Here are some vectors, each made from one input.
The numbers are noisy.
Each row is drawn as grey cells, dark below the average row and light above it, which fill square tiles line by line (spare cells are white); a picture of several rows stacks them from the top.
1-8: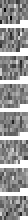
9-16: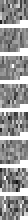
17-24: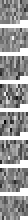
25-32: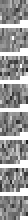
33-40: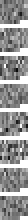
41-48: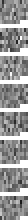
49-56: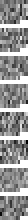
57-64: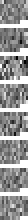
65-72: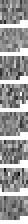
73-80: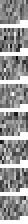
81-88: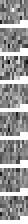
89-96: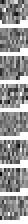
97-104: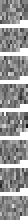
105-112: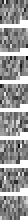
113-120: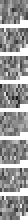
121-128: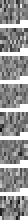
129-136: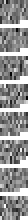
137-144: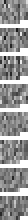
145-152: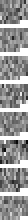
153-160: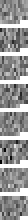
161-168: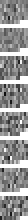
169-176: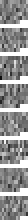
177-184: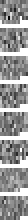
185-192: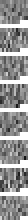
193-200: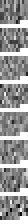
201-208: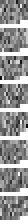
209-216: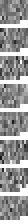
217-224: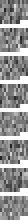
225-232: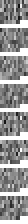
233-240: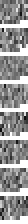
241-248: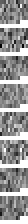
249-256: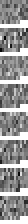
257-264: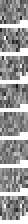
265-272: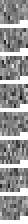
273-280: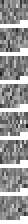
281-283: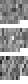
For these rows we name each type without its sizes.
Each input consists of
either a point on a circle, or a list of points on a line.
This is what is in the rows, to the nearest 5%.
About 40% of them hold a point on a circle. The rest are lists of points on a line.
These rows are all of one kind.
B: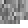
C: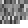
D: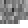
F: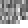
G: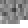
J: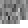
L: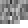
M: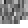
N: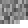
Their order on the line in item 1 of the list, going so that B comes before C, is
B, F, L, C, M, J, D, G, N.
